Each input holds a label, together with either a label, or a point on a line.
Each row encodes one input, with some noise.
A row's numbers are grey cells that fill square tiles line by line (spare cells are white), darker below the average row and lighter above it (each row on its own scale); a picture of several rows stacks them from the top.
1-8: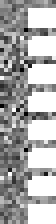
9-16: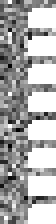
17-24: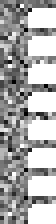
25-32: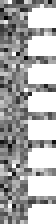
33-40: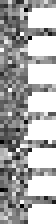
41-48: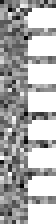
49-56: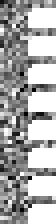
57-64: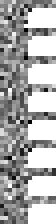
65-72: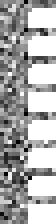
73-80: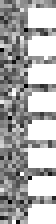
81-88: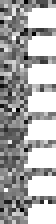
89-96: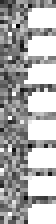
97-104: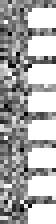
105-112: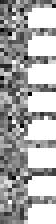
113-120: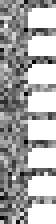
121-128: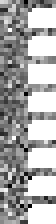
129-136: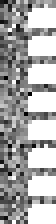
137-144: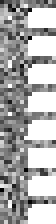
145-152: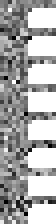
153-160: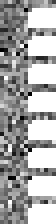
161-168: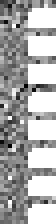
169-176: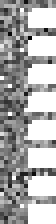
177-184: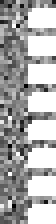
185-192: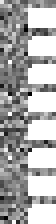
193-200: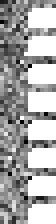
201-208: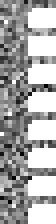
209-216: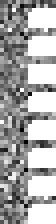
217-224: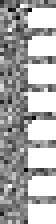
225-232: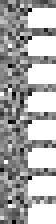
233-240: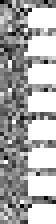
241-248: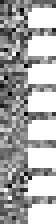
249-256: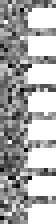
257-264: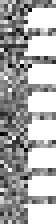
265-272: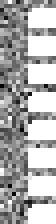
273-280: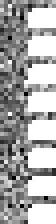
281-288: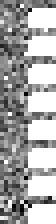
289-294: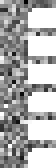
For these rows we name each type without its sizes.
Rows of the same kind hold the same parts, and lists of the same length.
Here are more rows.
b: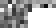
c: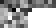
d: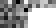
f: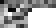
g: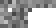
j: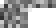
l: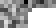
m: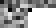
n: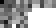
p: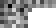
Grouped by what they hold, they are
b, c, d, f, m, n
g, j, l, p

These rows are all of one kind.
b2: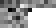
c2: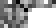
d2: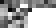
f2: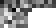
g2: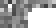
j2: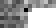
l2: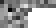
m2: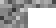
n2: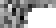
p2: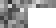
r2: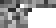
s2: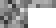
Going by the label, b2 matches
d2, f2, l2 and r2.
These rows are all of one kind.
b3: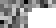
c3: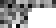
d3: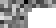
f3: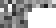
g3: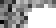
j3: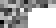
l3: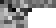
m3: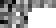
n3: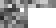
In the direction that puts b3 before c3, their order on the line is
f3, b3, n3, j3, g3, m3, d3, l3, c3.
